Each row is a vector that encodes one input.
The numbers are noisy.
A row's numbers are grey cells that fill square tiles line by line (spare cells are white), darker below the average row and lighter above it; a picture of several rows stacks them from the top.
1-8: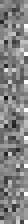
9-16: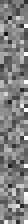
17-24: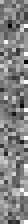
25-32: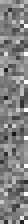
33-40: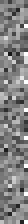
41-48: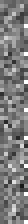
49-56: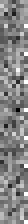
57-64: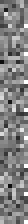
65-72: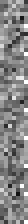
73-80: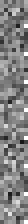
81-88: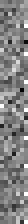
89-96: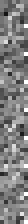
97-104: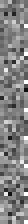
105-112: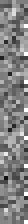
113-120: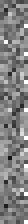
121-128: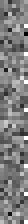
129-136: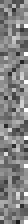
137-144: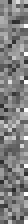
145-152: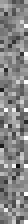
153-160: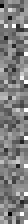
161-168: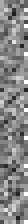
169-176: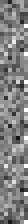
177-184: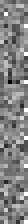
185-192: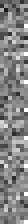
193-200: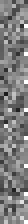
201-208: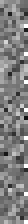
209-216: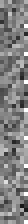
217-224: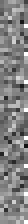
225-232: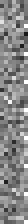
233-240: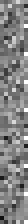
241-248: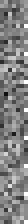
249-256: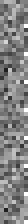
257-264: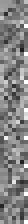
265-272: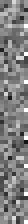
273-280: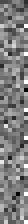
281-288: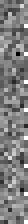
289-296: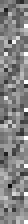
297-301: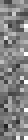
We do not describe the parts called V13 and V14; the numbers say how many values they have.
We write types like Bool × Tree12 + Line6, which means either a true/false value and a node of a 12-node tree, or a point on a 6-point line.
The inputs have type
(Bool × Bool × Bool + V13) × (Circle6 + V14).
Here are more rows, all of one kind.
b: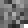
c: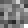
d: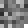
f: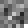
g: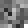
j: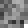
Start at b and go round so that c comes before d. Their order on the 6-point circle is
b, g, j, c, d, f.
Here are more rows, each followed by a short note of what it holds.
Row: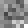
three true/false values and a value of V14
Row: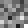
three true/false values and a value of V14
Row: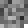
a point on a 6-point circle and a value of V13
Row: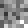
three true/false values and a value of V14
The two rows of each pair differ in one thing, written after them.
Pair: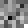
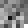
one of the three true/false values
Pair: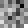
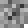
one of the three true/false values
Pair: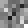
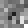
one of the three true/false values
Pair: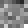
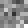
one of the three true/false values
